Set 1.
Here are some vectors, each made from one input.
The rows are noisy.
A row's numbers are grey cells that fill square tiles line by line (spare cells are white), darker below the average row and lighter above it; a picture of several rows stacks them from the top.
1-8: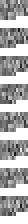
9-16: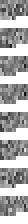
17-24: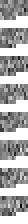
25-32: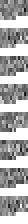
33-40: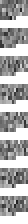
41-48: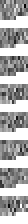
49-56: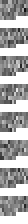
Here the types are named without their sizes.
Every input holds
three true/false values.
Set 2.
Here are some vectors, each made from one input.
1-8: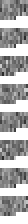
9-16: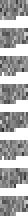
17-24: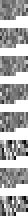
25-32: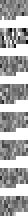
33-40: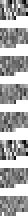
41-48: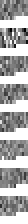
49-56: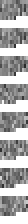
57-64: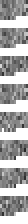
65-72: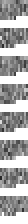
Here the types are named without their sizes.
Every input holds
either a point on a circle, or a fixed value.
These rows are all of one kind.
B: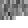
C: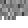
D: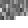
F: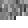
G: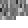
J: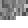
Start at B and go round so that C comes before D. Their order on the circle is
B, F, G, C, J, D.
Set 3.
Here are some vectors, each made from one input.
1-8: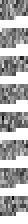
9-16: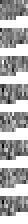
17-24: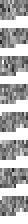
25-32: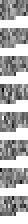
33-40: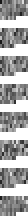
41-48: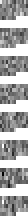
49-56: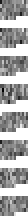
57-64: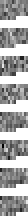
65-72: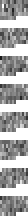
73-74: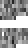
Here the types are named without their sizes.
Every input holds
either a fixed value, or three true/false values.
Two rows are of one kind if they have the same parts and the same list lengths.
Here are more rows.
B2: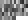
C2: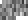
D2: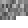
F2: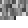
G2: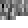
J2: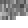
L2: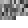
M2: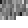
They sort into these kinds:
B2, L2
C2, D2, F2, G2, J2, M2

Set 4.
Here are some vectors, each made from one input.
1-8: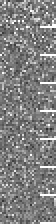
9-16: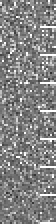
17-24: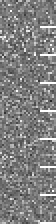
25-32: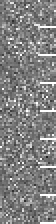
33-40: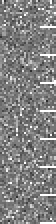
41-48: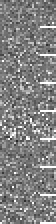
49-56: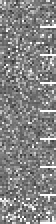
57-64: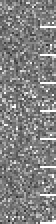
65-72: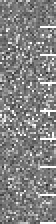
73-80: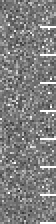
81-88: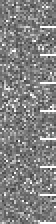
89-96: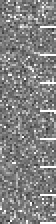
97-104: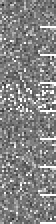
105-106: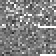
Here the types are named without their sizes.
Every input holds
a point on a circle.
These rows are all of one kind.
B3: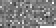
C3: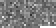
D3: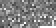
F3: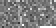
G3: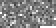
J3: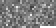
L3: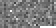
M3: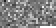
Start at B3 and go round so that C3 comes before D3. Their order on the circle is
B3, G3, C3, F3, D3, L3, J3, M3.
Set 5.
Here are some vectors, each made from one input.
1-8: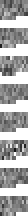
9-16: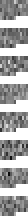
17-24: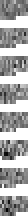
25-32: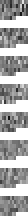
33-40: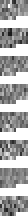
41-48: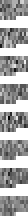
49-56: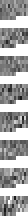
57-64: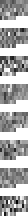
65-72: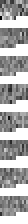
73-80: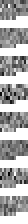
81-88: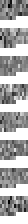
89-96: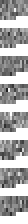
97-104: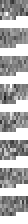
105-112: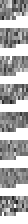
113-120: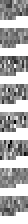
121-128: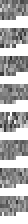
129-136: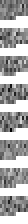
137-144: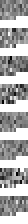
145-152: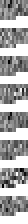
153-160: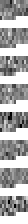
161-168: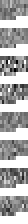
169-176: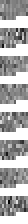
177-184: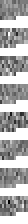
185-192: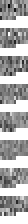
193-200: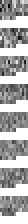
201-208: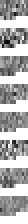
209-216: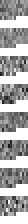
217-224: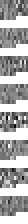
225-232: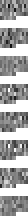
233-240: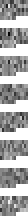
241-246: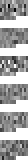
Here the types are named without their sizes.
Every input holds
a point on a line.
